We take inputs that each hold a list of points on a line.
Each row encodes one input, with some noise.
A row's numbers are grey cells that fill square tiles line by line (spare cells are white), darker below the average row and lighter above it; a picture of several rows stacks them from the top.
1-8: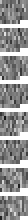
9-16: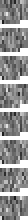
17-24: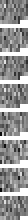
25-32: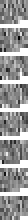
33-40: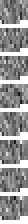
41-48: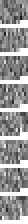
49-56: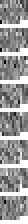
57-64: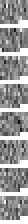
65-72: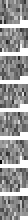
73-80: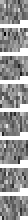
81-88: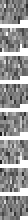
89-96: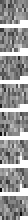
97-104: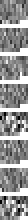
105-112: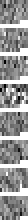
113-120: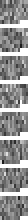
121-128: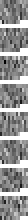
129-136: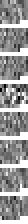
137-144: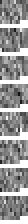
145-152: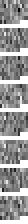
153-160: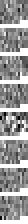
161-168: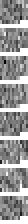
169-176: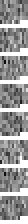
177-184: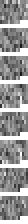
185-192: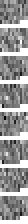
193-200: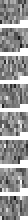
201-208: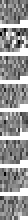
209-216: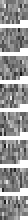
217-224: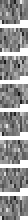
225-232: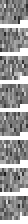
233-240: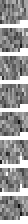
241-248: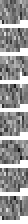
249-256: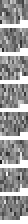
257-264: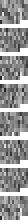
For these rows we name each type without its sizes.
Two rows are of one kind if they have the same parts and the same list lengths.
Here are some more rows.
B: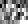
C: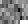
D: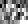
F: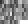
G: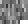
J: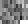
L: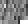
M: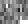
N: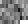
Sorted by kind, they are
B, D
C, G, J, L, N
F, M

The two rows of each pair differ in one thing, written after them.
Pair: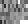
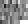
the place on the line in item 2 of the list
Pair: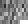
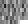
the place on the line in item 1 of the list
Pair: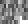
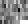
the place on the line in item 1 of the list
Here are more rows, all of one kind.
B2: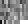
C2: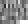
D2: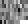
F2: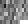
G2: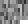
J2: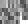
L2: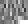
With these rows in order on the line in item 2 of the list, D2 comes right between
B2 and L2.
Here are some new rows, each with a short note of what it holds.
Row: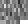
a list of one item
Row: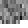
a list of one item
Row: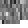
a list of one item
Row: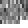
a list of two items
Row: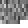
a list of one item
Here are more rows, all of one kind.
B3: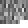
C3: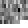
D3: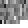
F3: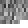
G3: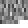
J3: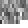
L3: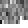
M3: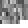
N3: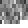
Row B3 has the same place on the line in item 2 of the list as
G3 and L3.
